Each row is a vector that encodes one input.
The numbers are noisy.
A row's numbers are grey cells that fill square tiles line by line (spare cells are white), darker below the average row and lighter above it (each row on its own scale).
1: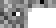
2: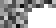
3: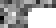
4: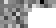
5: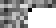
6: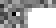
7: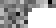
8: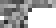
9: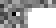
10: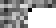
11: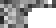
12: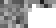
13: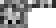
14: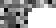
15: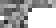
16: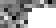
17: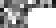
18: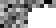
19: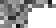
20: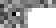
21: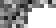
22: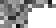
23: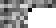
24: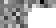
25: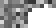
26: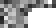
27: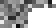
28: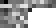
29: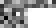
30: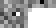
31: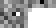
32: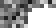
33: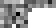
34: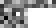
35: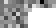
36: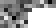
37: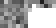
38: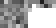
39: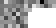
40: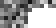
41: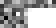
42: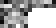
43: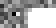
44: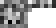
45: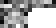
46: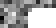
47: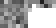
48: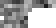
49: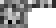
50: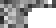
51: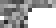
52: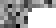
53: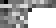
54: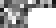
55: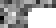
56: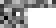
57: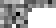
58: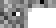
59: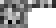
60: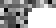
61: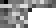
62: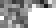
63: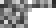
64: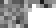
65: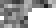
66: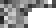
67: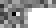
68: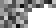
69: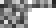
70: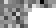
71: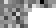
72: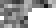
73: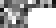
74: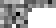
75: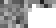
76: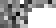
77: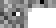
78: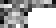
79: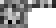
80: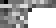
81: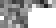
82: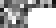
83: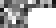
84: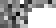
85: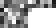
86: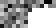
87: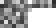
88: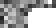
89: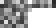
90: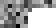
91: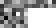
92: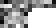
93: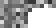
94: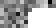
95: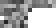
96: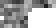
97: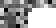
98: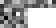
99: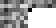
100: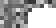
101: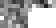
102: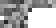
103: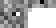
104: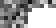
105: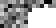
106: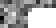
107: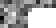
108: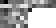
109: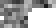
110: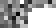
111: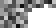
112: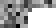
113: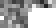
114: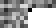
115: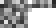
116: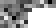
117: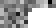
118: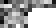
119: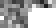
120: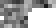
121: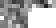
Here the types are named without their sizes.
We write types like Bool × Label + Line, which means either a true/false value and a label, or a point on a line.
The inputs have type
Circle + Label.
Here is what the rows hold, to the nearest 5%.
About 70% of them hold a point on a circle. The rest hold a label.
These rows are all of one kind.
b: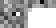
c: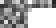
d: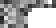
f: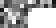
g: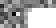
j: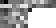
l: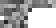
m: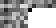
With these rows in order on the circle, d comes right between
f and j.
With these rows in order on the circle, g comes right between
b and c.
